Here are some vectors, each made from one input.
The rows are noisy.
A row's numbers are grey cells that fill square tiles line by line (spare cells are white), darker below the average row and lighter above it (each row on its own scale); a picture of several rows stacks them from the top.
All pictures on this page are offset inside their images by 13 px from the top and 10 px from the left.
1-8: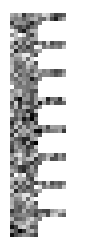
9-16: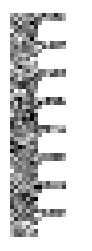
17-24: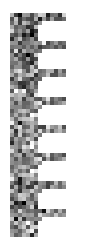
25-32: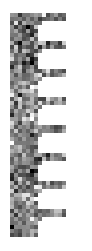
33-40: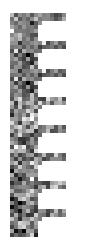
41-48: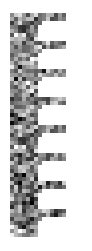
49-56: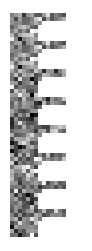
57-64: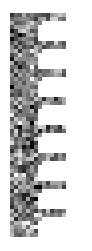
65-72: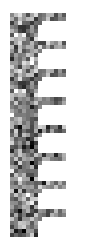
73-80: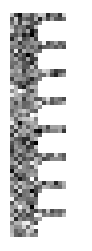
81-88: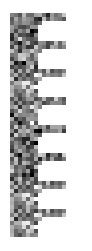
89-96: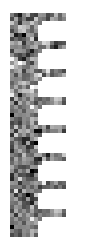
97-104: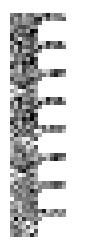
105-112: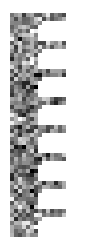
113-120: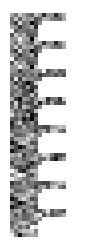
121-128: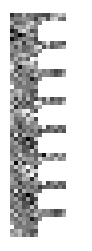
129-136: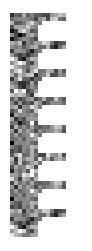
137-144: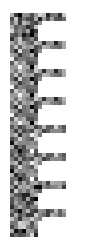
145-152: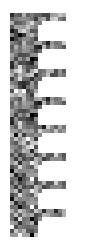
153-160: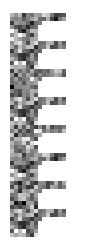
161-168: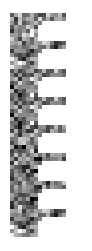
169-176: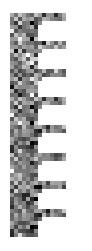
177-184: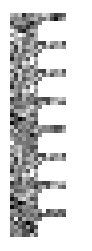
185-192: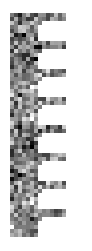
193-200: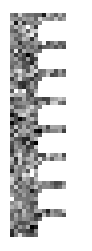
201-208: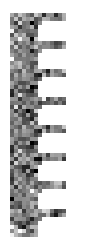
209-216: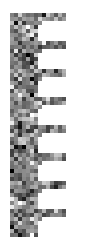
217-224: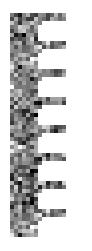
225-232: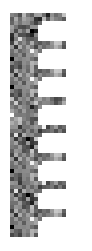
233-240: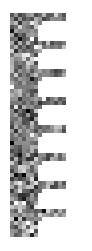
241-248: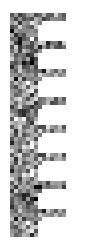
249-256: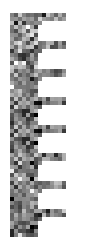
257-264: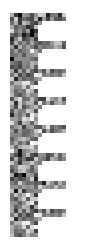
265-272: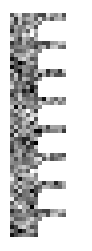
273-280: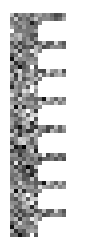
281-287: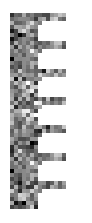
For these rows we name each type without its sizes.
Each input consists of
four true/false values.
